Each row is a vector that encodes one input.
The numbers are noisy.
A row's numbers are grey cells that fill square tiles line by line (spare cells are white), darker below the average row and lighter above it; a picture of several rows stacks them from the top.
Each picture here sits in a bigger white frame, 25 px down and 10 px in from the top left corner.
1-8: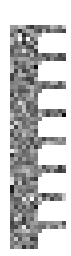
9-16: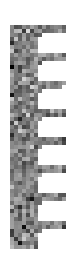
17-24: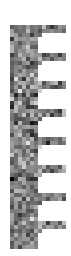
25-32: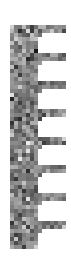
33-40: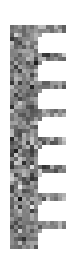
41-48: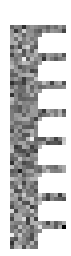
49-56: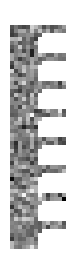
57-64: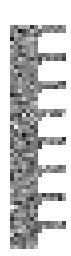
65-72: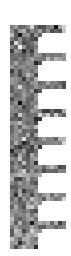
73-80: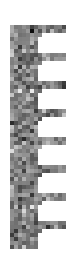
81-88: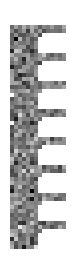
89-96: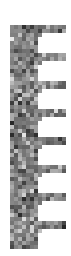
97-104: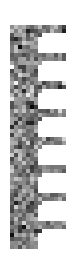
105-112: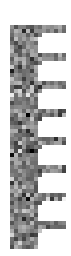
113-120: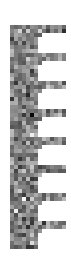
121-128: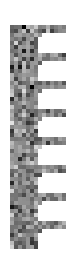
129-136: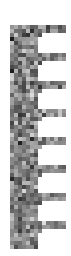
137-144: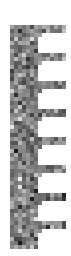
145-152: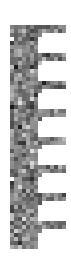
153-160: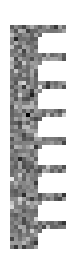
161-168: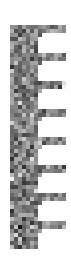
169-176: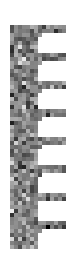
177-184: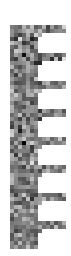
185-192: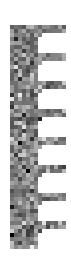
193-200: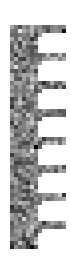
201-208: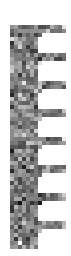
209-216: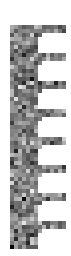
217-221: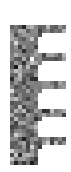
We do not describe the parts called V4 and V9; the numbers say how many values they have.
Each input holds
one of 7 labels, a true/false value and a value of V4, together with either a point on an 8-point line, or a value of V9.
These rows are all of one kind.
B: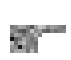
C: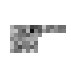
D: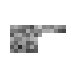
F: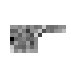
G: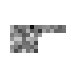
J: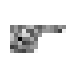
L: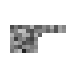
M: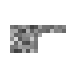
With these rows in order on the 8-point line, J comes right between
C and F.
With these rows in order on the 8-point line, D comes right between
B and G.
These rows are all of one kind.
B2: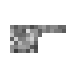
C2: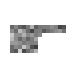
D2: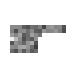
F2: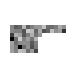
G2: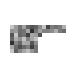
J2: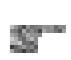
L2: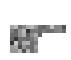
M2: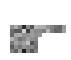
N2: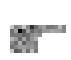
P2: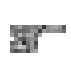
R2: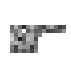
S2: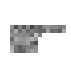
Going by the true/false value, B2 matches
F2, G2, N2 and S2.
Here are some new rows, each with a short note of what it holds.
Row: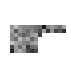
one of 7 labels, a true/false value, a value of V4 and a value of V9
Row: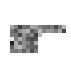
one of 7 labels, a true/false value, a value of V4 and a value of V9
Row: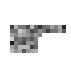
one of 7 labels, a point on an 8-point line, a true/false value and a value of V4
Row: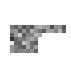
one of 7 labels, a point on an 8-point line, a true/false value and a value of V4
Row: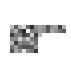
one of 7 labels, a true/false value, a value of V4 and a value of V9
